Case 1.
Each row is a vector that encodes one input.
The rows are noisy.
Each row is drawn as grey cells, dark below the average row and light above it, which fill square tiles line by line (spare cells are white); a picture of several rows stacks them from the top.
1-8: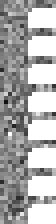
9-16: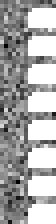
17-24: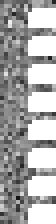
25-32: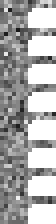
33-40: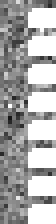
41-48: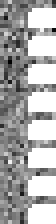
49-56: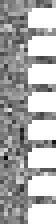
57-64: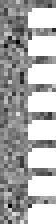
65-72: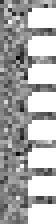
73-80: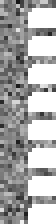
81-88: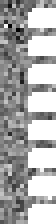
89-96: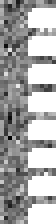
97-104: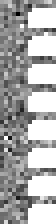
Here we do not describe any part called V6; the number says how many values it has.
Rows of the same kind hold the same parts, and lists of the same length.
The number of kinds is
3.
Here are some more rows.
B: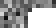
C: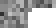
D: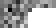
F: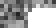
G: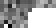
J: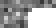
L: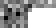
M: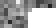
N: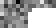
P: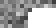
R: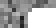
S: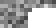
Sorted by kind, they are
B, D, F, G, L, N
C, J, M, R
P, S

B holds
one of 10 labels and a value of V6.
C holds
three true/false values.
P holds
a fixed value.
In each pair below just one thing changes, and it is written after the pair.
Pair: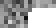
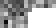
the label
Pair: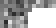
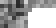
the value of V6
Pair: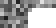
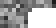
the label
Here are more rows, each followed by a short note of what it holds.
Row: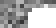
a fixed value
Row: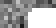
three true/false values
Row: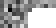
one of 10 labels and a value of V6
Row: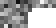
one of 10 labels and a value of V6
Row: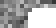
a fixed value
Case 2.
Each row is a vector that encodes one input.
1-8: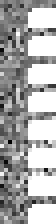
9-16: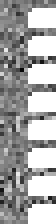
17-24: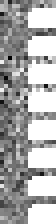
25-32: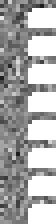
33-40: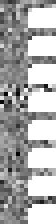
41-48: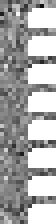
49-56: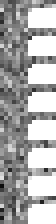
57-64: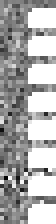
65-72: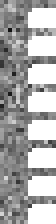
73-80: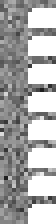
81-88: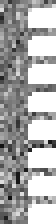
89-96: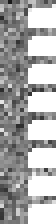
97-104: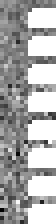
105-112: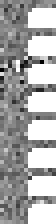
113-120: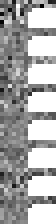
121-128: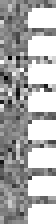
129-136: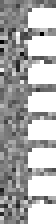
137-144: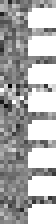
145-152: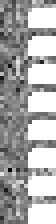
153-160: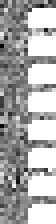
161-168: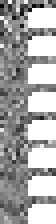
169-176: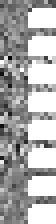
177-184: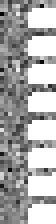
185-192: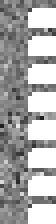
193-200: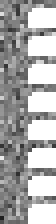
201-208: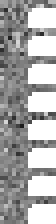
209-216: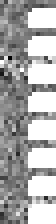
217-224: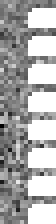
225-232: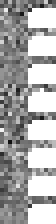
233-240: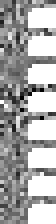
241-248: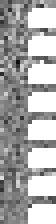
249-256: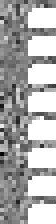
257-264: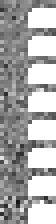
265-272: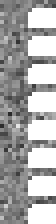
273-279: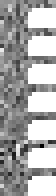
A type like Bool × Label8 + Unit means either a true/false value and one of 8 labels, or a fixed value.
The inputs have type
Line9 + Line11 × (Tree16 + Unit).
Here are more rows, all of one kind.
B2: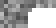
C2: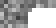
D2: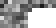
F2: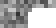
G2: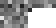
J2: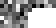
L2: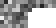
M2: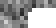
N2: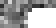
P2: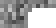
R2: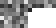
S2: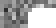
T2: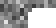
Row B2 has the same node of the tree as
F2 and L2.
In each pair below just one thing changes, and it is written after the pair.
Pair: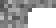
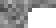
the node of the tree
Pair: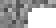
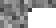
the node of the tree
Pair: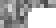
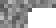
the place on the 11-point line
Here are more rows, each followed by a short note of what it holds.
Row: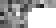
a point on a 9-point line
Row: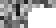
a point on an 11-point line
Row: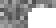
a point on an 11-point line and a node of a 16-node tree
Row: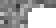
a point on an 11-point line
